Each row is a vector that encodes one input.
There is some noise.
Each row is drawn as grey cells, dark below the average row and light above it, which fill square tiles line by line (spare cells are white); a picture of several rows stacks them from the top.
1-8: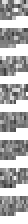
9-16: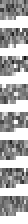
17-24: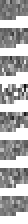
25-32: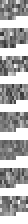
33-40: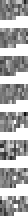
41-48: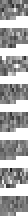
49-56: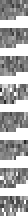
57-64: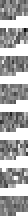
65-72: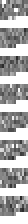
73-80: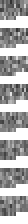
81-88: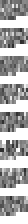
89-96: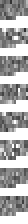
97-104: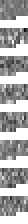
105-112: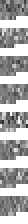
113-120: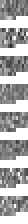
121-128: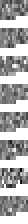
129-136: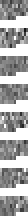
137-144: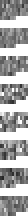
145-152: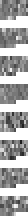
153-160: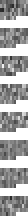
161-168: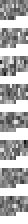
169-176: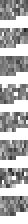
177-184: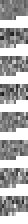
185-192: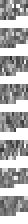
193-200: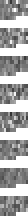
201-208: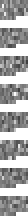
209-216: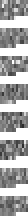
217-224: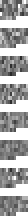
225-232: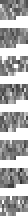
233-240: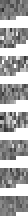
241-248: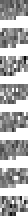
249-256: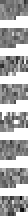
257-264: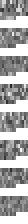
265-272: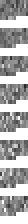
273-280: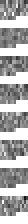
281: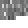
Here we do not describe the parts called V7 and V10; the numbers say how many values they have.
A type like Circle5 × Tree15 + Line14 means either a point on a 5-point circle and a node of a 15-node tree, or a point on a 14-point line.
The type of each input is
(Bool × Line4 + V10) × V7.
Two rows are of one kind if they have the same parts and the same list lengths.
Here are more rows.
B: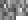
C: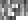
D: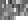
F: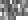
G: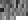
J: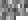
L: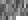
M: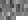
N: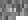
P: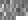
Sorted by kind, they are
B, C, D, F, G, M
J, L, N, P

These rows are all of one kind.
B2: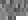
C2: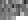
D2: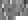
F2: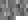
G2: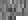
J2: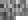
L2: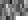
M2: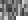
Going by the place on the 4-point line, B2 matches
L2 and M2.
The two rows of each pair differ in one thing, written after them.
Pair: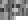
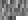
the place on the 4-point line
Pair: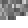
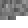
the true/false value
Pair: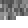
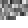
the value of V7
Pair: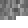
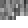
the place on the 4-point line
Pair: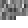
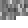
the value of V7
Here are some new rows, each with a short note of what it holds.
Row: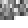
a point on a 4-point line, a true/false value and a value of V7
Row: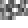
a point on a 4-point line, a true/false value and a value of V7
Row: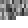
a point on a 4-point line, a true/false value and a value of V7
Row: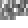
a value of V7 and a value of V10
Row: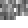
a value of V7 and a value of V10
